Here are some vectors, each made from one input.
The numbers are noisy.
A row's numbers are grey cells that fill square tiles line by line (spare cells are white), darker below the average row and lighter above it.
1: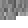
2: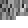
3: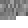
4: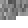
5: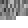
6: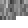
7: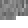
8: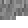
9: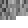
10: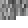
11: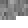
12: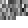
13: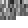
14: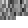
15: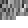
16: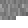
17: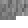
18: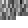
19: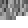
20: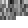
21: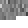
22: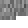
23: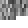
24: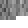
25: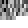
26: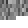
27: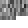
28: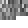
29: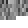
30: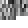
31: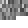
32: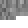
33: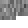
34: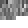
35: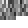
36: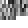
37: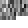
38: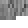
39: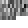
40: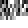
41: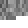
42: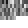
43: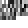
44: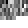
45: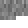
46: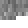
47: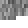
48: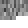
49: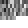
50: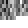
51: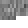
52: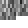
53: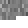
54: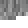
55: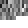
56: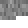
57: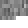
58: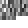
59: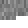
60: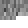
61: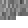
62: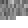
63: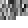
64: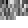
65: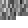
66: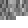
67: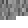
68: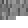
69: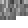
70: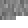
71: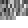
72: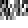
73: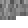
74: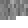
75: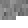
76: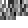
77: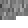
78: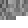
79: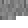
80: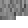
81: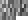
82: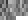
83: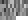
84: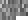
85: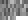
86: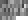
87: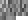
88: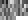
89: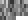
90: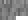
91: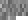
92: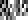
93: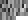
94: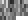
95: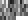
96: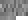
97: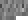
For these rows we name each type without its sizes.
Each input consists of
a node of a tree and a true/false value, together with either a fixed value, or a node of a tree.
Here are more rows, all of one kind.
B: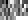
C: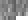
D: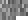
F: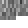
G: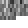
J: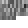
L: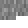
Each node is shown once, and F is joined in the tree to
B and G.
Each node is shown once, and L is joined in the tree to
B and J.
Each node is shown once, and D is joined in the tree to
B and C.
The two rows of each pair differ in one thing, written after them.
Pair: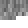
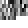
the true/false value
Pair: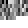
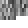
the node of the tree
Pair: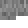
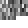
the node of the tree
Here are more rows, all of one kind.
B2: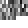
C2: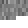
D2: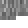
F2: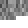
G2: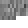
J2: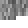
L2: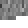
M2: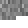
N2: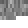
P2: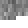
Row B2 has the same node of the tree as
M2 and N2.
